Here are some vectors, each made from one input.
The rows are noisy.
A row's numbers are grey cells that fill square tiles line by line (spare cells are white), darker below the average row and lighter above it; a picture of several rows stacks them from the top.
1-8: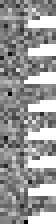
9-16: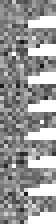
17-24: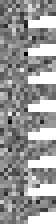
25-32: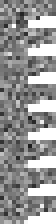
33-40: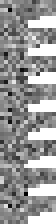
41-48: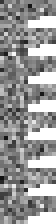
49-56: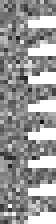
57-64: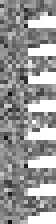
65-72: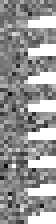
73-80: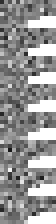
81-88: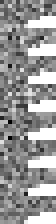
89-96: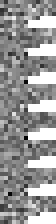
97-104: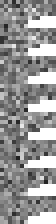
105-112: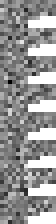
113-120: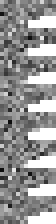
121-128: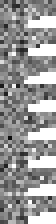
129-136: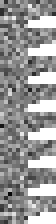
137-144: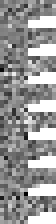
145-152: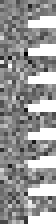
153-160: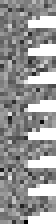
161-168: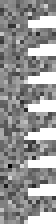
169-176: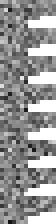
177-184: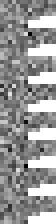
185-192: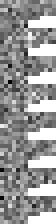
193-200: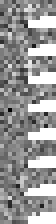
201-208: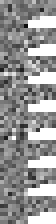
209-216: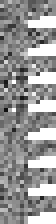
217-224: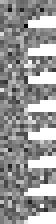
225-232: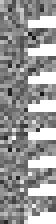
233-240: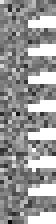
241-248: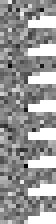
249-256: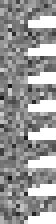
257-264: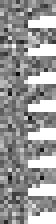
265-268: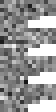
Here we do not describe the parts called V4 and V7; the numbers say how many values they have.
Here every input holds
either a point on an 8-point line, a true/false value and a value of V7, or a value of V4.
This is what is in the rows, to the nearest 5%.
About 80% of them hold a point on an 8-point line, a true/false value and a value of V7. The rest hold a value of V4.
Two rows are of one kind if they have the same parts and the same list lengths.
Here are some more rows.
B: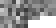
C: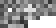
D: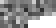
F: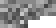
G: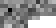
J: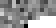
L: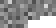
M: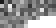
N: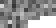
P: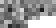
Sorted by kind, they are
B, D, F, G, J, L, M, N, P
C

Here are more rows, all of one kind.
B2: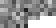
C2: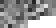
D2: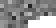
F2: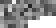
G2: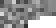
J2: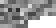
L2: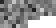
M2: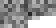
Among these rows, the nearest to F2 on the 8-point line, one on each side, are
B2 and D2.
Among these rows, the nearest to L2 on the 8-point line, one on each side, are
C2 and D2.
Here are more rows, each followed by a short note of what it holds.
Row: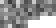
a point on an 8-point line, a true/false value and a value of V7
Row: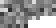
a point on an 8-point line, a true/false value and a value of V7
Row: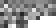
a value of V4
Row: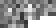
a value of V4
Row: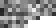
a value of V4
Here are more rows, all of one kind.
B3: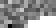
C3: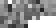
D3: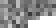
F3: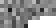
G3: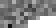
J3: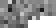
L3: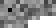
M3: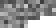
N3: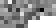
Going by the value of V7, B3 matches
C3, J3 and N3.
